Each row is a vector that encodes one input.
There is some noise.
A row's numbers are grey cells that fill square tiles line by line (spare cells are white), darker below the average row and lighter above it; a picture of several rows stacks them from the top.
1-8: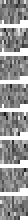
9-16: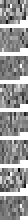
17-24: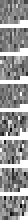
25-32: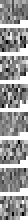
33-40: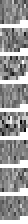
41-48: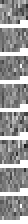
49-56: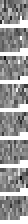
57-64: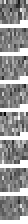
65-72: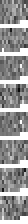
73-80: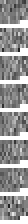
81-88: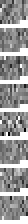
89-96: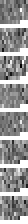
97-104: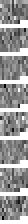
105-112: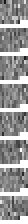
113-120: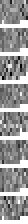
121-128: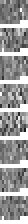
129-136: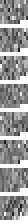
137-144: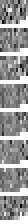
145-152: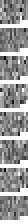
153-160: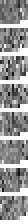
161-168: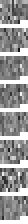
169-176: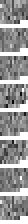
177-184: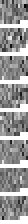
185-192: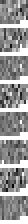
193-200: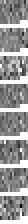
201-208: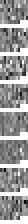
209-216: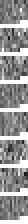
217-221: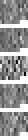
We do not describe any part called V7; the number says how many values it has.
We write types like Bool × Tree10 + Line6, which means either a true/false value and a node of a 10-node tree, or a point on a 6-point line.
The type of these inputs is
Bool × (Circle6 + List2(V7)) + Circle8 × Circle8.
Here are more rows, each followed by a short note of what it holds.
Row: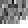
a point on each of two 8-point circles
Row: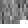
a true/false value, together with a list of one item
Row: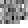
a point on each of two 8-point circles
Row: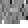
a true/false value, together with the empty list
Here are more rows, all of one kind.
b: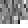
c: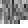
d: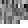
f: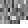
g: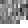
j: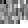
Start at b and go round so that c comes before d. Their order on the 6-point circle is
b, f, c, d, g, j.
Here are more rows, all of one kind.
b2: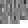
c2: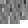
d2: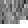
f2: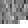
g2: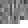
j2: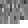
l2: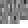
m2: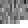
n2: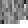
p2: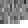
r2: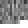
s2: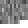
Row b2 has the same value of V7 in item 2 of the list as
g2, l2 and m2.
